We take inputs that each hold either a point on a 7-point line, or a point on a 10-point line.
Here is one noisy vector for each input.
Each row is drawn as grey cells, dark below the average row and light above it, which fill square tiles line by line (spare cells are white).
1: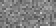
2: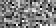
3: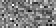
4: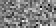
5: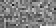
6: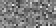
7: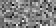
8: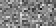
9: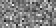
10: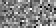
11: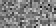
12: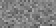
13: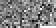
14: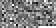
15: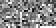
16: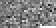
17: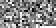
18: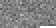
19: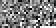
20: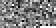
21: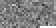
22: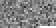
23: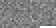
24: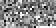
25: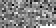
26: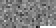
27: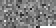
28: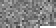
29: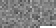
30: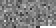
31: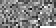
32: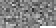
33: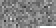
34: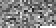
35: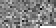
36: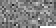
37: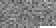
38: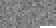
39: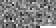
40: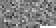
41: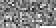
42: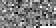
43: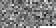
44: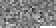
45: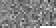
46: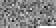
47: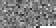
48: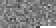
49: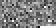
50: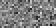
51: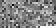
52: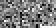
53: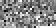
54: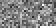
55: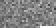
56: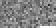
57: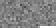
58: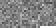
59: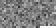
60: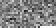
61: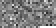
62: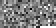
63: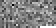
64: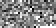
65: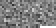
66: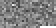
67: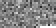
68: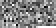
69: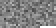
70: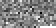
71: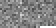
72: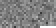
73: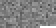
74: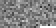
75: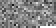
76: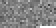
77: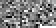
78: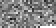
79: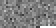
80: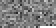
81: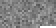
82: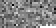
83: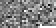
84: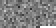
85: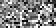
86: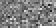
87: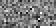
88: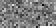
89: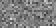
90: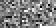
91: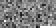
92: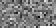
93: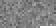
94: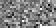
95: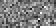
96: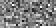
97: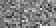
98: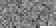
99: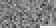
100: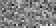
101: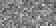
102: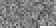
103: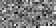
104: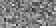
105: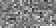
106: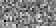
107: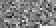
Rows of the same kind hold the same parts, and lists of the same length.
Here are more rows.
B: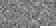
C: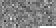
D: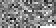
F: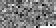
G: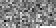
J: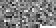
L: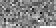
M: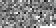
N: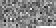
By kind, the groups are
B, C, G, J, N
D, F, L, M

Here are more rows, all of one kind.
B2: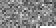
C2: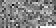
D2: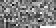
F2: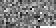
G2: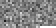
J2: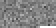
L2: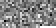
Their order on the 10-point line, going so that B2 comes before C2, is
B2, J2, L2, F2, G2, D2, C2.
